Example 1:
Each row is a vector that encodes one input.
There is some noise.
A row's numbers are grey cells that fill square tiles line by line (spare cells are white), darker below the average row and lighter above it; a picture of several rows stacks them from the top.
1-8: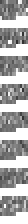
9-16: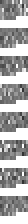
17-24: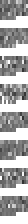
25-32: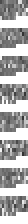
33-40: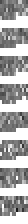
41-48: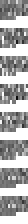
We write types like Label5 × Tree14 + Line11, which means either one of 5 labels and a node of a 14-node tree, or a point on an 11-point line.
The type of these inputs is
Label8.
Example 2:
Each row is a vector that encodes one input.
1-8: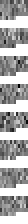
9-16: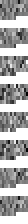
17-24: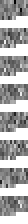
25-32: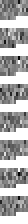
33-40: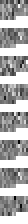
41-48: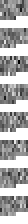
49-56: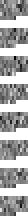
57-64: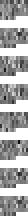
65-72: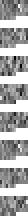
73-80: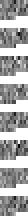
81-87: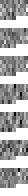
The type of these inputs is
Tree14 + Unit.
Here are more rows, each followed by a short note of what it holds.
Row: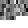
a fixed value
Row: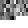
a fixed value
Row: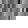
a node of a 14-node tree
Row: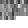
a node of a 14-node tree
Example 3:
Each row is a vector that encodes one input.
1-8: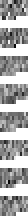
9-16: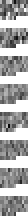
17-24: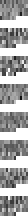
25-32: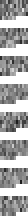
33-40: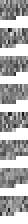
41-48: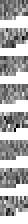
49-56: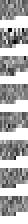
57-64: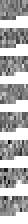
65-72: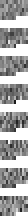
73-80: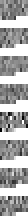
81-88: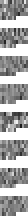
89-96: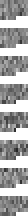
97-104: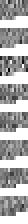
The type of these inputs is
Line13.
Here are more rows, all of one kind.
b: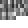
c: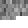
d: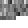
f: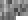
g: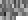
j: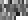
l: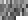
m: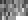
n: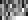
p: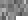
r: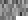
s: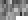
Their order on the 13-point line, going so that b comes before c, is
b, j, l, d, f, p, r, s, c, g, m, n.
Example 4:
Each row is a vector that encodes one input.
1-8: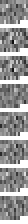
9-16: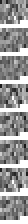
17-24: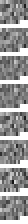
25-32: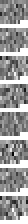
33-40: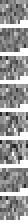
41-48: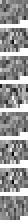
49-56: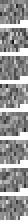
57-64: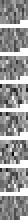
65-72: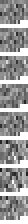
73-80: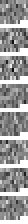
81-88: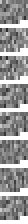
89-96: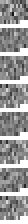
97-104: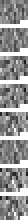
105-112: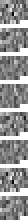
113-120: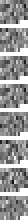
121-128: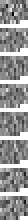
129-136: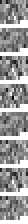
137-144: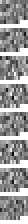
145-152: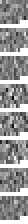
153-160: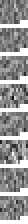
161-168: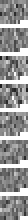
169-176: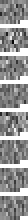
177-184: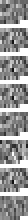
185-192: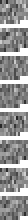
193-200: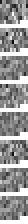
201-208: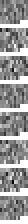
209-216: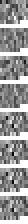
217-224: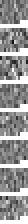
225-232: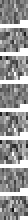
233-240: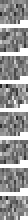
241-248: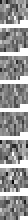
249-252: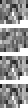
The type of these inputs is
Line13.
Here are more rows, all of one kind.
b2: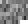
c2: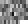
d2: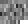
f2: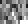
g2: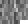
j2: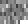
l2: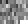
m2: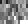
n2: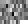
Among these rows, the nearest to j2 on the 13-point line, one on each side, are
d2 and l2.
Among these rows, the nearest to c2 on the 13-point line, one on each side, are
b2 and n2.
